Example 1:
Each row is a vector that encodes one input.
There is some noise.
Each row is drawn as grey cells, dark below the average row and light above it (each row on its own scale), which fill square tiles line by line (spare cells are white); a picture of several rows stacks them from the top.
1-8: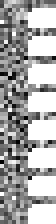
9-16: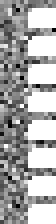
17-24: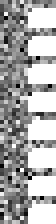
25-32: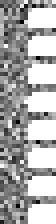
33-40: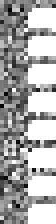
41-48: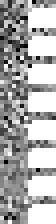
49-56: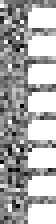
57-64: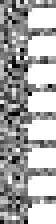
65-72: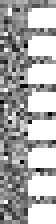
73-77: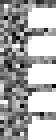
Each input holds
a point on an 11-point line.
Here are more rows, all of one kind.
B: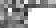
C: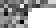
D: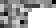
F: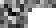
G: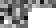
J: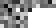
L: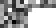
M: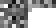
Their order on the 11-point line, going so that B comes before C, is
L, B, C, D, J, F, G, M.
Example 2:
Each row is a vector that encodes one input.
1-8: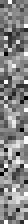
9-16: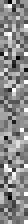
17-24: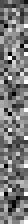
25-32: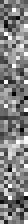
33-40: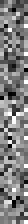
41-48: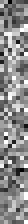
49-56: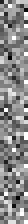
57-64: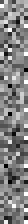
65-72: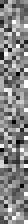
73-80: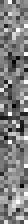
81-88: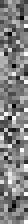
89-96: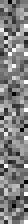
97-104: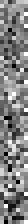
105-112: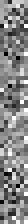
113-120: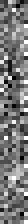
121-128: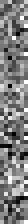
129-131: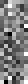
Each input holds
a node of a 16-node tree.
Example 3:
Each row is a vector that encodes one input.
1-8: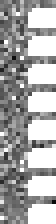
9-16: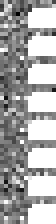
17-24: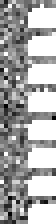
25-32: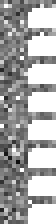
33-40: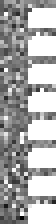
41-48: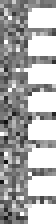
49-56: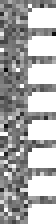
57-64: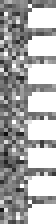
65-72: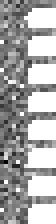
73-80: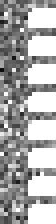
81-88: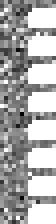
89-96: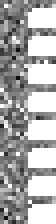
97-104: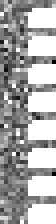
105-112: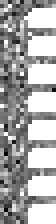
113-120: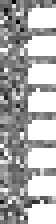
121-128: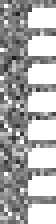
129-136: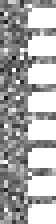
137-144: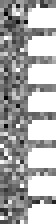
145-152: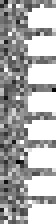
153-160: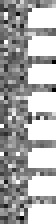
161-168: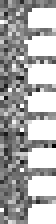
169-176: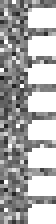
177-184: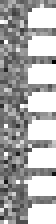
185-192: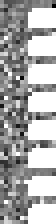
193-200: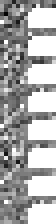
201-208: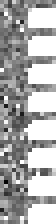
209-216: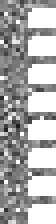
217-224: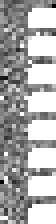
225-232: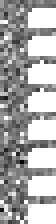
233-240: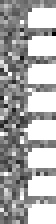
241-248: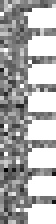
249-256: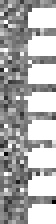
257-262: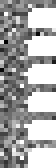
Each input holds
a point on an 11-point line.
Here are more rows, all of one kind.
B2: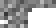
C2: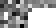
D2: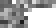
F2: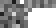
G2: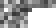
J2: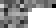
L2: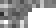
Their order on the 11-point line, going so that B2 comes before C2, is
F2, J2, B2, L2, G2, D2, C2.
